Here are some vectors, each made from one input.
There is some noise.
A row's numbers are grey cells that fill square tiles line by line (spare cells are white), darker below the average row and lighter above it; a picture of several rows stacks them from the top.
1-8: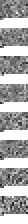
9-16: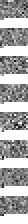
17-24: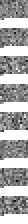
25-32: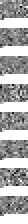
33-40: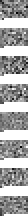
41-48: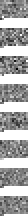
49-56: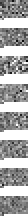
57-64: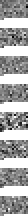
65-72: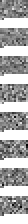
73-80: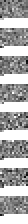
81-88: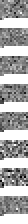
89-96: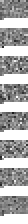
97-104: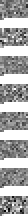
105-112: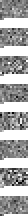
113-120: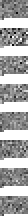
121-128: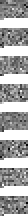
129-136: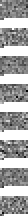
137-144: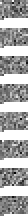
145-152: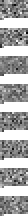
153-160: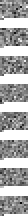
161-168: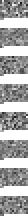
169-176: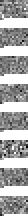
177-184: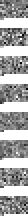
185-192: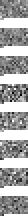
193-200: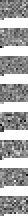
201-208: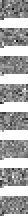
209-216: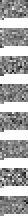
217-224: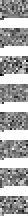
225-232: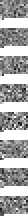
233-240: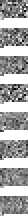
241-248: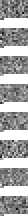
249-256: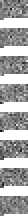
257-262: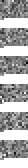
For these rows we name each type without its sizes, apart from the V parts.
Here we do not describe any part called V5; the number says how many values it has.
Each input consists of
a label, together with a list of items, each either a point on a line, or a value of V5.
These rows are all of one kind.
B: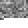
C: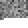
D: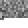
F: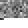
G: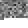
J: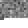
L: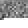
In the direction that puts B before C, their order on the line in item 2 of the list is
D, G, L, F, B, C, J.
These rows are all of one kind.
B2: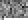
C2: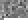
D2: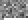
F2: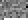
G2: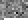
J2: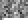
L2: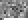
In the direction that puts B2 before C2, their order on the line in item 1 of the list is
F2, B2, D2, L2, J2, G2, C2.
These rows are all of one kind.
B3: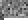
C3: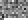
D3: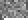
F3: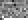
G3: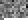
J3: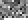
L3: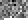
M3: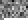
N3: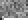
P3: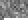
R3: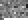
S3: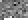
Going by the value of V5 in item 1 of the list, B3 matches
C3, F3, P3 and R3.
